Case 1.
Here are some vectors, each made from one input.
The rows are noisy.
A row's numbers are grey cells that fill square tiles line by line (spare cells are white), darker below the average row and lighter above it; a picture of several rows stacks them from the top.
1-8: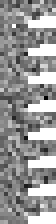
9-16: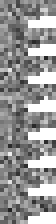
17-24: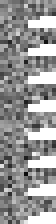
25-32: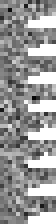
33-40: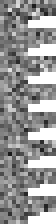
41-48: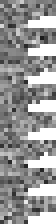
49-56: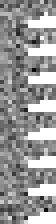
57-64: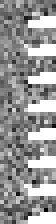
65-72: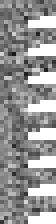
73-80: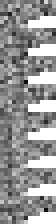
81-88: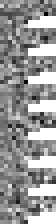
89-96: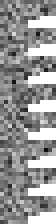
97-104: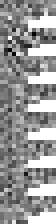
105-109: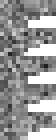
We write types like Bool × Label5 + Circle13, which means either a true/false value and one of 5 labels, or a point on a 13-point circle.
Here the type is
Bool × Bool × Bool × Bool.
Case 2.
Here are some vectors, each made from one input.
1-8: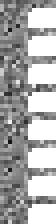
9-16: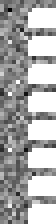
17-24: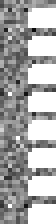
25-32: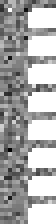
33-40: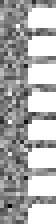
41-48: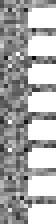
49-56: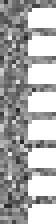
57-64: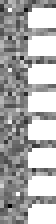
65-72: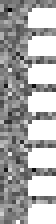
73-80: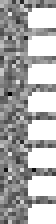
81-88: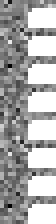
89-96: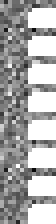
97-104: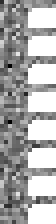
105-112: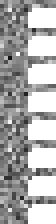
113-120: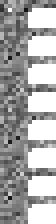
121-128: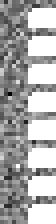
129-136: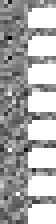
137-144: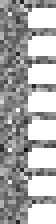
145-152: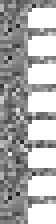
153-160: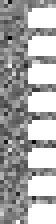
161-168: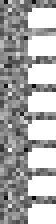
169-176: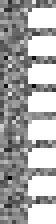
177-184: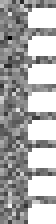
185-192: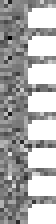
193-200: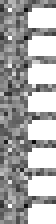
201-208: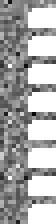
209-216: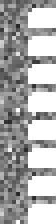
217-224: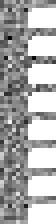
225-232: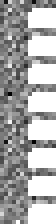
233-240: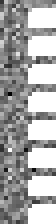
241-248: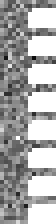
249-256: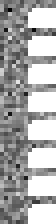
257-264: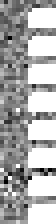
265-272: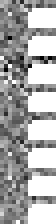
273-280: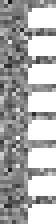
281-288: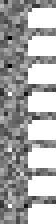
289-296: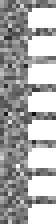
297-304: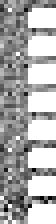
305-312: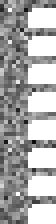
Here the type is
Tree13 + Unit.
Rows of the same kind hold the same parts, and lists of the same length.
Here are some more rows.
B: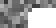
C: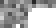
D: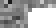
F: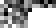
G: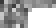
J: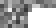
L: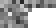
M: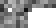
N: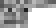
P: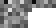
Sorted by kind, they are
B, C, D, G, J, L, M, N, P
F

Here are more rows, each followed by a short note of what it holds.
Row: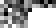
a fixed value
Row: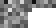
a node of a 13-node tree
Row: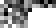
a fixed value
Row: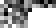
a fixed value
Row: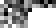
a fixed value
